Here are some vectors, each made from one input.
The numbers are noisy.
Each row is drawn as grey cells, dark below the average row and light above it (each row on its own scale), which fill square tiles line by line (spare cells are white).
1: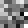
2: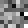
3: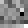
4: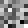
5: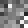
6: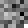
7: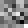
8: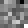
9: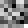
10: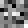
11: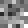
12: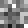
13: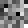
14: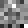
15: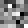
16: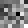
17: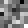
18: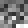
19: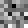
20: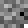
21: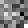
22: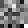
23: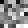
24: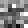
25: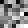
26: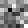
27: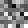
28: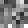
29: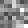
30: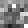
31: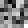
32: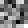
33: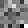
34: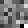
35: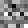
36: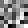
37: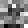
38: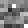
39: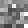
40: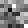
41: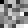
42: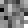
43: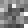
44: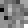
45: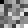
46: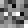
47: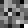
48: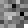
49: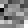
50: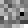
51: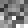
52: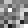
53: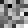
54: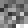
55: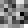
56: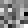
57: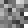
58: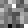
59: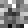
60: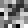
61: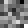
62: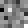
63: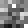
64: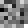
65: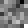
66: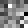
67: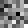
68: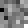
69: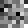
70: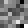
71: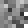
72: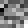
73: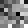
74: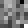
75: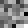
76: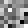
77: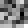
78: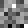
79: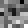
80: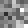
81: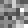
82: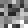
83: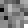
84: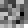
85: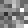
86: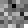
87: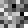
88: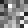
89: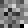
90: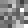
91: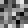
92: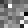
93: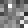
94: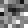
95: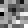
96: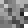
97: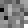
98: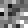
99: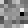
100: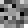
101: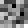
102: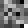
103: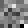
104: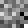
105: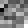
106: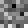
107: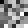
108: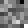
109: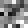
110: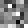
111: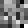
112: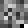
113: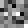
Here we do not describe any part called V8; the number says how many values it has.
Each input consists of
a true/false value, together with either a point on a 7-point line, or a value of V8.
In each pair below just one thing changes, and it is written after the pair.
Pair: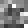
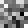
the true/false value
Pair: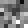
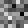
the true/false value
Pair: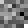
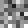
the place on the 7-point line
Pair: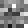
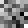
the true/false value
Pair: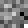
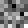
the place on the 7-point line
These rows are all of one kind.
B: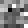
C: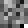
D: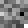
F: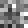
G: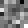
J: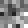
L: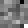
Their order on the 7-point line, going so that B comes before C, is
B, F, D, C, L, G, J.
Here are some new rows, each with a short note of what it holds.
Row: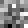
a point on a 7-point line and a true/false value
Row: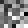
a true/false value and a value of V8
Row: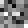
a true/false value and a value of V8
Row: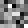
a true/false value and a value of V8
